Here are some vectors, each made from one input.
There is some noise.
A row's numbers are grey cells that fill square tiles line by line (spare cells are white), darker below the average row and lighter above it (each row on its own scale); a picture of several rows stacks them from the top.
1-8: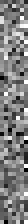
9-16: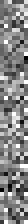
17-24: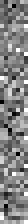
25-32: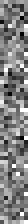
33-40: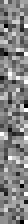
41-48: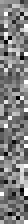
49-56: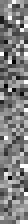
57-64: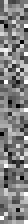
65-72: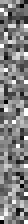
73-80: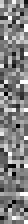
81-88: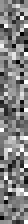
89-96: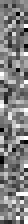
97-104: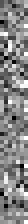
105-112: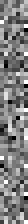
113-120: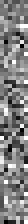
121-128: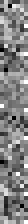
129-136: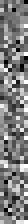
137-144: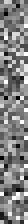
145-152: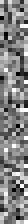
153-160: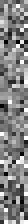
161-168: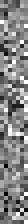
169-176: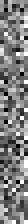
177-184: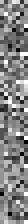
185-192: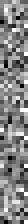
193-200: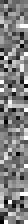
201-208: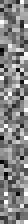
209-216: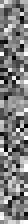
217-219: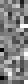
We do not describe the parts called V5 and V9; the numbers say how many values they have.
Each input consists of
a true/false value and a value of V9, together with either a node of a 7-node tree, or a value of V5.
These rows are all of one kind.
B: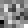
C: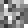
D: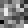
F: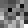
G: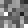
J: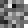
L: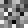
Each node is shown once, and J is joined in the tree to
F.
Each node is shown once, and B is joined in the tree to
C, D and F.
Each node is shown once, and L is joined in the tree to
C.
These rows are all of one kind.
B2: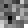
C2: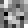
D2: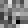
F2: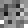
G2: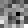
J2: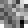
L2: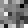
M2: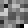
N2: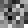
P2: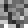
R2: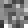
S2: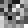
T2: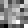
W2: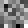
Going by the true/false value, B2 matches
G2, L2, M2 and W2.
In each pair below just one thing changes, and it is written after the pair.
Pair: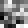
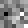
the true/false value
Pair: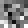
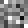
the value of V5
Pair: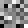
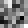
the value of V5
